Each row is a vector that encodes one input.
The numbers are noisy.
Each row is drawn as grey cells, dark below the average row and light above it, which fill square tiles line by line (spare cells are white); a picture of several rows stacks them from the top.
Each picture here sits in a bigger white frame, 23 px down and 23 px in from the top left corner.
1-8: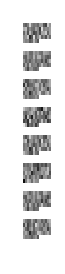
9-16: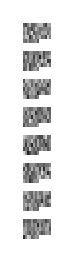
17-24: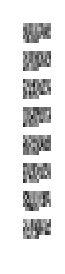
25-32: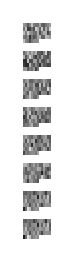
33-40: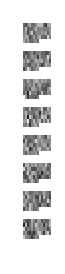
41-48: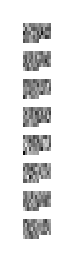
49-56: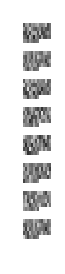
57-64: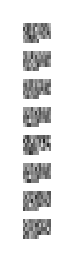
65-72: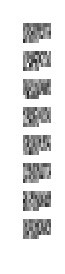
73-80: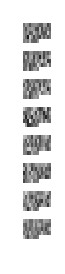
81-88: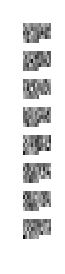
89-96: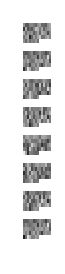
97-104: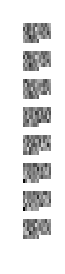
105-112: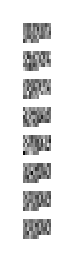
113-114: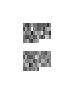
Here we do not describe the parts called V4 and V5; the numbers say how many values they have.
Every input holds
a true/false value and a value of V4, together with either a point on a 6-point line, or a value of V5.
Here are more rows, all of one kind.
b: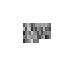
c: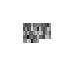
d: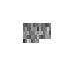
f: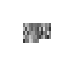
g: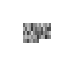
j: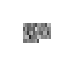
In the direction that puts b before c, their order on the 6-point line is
b, d, c, g, j, f.
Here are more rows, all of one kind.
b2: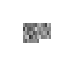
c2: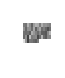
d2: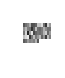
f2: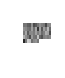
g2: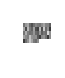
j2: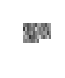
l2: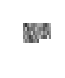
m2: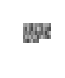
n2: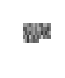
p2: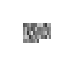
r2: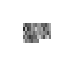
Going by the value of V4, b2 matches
j2, m2, n2 and r2.
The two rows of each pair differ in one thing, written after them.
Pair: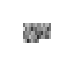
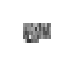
the value of V5
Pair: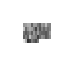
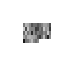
the value of V4
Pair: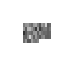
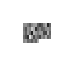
the value of V4
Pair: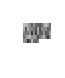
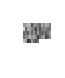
the value of V4
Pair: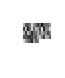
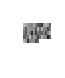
the true/false value
